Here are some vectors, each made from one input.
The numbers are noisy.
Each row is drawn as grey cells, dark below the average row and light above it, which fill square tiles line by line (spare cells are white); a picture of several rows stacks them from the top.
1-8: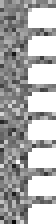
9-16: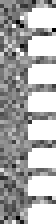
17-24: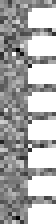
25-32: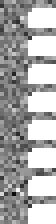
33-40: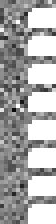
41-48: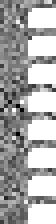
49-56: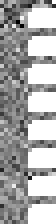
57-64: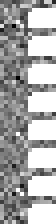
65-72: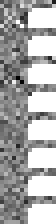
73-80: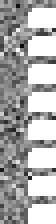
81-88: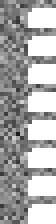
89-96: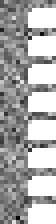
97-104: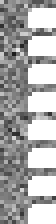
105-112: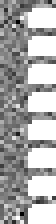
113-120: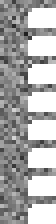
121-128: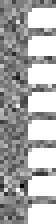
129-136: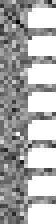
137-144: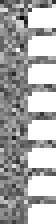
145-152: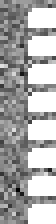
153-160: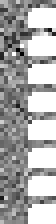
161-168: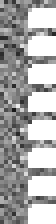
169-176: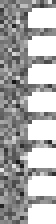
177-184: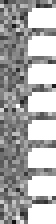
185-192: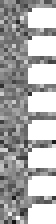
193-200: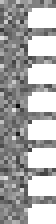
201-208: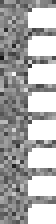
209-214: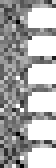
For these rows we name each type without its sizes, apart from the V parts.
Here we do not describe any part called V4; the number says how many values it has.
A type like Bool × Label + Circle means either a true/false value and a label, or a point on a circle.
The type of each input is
Bool × V4 + Line.
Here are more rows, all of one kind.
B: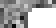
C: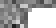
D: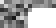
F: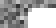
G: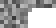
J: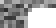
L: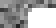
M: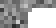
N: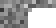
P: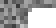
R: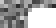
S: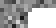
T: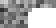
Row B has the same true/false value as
S and T.
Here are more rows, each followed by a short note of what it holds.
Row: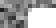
a true/false value and a value of V4
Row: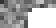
a point on a line
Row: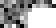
a point on a line
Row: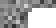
a true/false value and a value of V4
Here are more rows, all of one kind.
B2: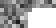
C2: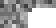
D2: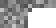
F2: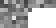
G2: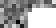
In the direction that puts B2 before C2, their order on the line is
B2, C2, D2, G2, F2.
